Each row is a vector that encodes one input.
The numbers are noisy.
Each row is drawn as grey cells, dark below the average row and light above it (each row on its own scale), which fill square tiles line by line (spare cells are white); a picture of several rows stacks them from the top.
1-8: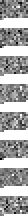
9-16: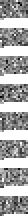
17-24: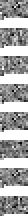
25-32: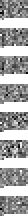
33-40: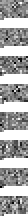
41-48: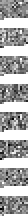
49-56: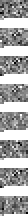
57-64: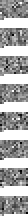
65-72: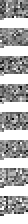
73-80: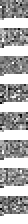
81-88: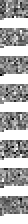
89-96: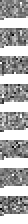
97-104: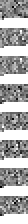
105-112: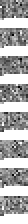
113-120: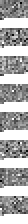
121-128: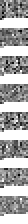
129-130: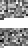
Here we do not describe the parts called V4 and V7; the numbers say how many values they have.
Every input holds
a value of V4, together with either a point on a 9-point circle and a true/false value, or a value of V7.
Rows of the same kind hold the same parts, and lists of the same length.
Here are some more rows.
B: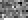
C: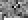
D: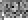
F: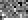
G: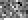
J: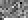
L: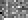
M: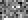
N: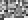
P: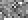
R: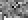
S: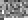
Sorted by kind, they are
B, F, G, J, L, M
C, D, N, P, R, S

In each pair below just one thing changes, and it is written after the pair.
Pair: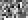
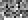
the value of V4
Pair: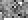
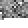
the place on the 9-point circle
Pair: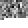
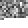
the true/false value
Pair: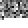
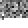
the place on the 9-point circle
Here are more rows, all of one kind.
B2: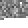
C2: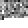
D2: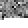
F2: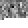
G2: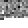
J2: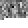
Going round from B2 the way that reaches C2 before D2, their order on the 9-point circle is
B2, J2, F2, C2, D2, G2.
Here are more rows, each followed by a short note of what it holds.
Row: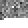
a value of V4 and a value of V7
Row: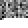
a value of V4 and a value of V7
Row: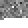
a value of V4 and a value of V7
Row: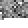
a point on a 9-point circle, a true/false value and a value of V4
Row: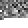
a value of V4 and a value of V7
